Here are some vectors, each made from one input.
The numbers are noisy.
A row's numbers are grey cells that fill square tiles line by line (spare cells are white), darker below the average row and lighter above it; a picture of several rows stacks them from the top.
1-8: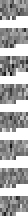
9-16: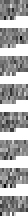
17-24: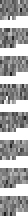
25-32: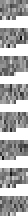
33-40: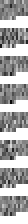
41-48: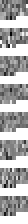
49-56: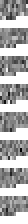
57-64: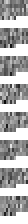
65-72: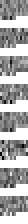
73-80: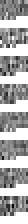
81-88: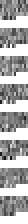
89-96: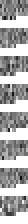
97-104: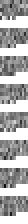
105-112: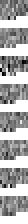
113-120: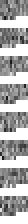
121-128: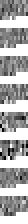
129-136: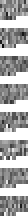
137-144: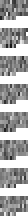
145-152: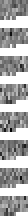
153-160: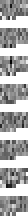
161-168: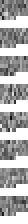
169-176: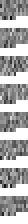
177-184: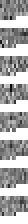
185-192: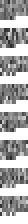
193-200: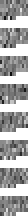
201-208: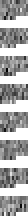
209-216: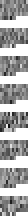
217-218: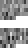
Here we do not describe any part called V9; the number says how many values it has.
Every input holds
either a point on an 8-point circle and a value of V9, or a list of up to two points on a 6-point circle.
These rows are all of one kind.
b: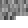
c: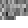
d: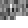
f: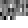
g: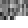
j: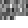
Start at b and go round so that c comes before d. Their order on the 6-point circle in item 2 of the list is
b, j, c, g, f, d.
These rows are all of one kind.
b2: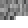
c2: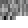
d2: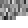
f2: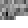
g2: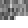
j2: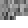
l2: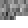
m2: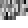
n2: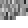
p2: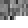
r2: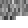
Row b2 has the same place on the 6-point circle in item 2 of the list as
p2 and r2.
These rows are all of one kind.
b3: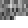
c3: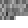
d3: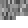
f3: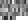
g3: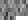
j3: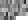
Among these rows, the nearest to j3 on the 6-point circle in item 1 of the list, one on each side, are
b3 and f3.
